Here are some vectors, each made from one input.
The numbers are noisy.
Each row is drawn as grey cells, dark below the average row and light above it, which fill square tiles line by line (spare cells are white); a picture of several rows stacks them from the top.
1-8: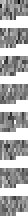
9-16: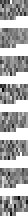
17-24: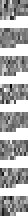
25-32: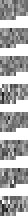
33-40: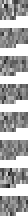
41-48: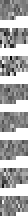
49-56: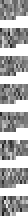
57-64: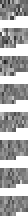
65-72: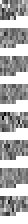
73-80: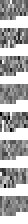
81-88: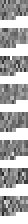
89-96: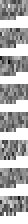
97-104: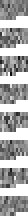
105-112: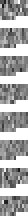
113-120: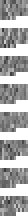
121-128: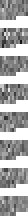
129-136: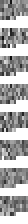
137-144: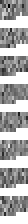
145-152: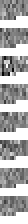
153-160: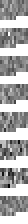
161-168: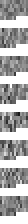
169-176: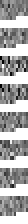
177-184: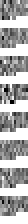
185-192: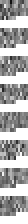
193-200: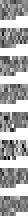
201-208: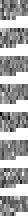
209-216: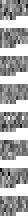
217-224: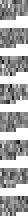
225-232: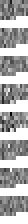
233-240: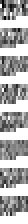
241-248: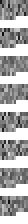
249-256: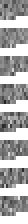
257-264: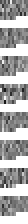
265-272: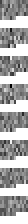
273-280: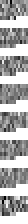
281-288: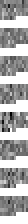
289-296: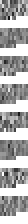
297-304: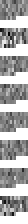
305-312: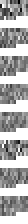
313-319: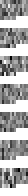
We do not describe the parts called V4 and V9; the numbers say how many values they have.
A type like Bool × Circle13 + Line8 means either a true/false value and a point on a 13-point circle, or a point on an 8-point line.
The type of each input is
(Line8 + V4) × V9 + List3(Line5).
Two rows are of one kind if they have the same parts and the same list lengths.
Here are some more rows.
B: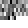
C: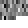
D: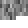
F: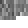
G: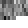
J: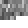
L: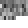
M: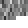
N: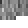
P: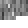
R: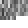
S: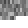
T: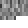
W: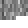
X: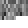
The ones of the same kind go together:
B, F, N, T
C, G
D
J, S
L, X
M, P, R, W

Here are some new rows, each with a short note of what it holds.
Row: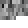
a point on an 8-point line and a value of V9
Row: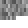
a list of two items
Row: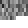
a point on an 8-point line and a value of V9
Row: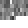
a list of three items
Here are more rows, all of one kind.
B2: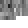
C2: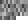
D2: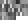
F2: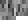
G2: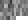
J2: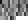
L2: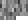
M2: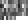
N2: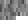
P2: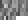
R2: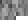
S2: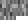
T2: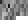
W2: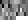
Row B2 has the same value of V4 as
G2, P2, S2 and W2.
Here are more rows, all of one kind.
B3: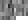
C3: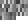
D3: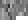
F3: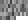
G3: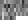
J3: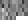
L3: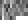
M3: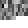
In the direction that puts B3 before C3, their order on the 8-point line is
F3, J3, L3, G3, B3, D3, M3, C3.
